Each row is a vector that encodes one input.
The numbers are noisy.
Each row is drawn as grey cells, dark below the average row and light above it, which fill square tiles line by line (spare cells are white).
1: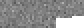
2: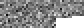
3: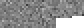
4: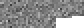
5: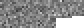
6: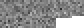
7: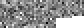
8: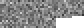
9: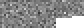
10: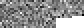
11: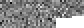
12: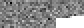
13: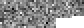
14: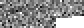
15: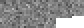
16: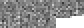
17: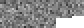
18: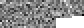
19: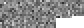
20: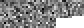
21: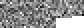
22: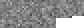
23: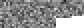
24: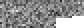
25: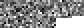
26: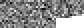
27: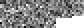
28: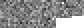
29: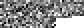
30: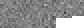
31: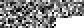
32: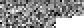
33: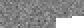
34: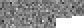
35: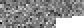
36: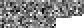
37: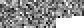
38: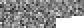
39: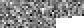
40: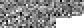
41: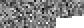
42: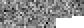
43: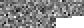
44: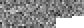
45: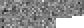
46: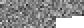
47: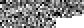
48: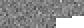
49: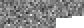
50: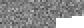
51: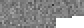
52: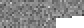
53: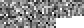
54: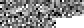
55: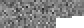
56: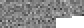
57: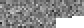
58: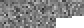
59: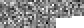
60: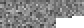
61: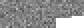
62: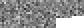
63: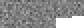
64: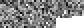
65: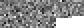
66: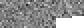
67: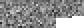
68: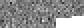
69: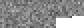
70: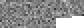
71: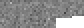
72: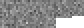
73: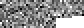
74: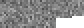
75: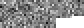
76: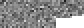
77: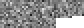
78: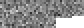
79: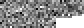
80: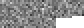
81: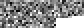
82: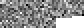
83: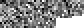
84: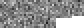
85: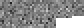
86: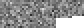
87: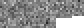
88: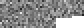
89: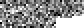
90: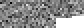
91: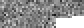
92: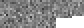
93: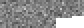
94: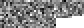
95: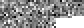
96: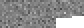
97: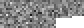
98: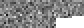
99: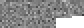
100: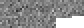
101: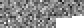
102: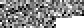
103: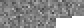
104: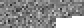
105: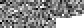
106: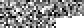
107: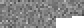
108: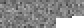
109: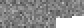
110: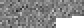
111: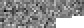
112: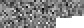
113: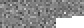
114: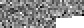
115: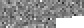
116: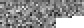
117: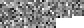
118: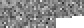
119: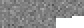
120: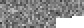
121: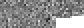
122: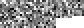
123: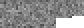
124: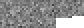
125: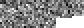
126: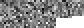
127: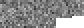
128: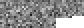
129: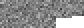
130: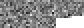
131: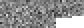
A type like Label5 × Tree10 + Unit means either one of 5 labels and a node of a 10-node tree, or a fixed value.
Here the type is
Label8 × Tree10 + Tree11 + Unit.
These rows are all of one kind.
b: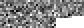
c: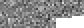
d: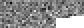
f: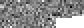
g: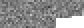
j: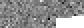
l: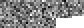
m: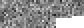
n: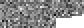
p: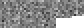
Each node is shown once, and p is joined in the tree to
c and g.
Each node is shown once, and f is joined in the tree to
g and l.
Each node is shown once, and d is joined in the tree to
b.
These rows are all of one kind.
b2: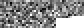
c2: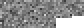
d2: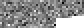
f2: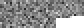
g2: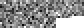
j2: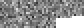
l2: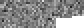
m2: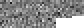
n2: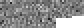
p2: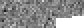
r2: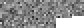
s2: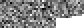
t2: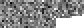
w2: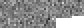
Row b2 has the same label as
f2, g2, j2 and s2.
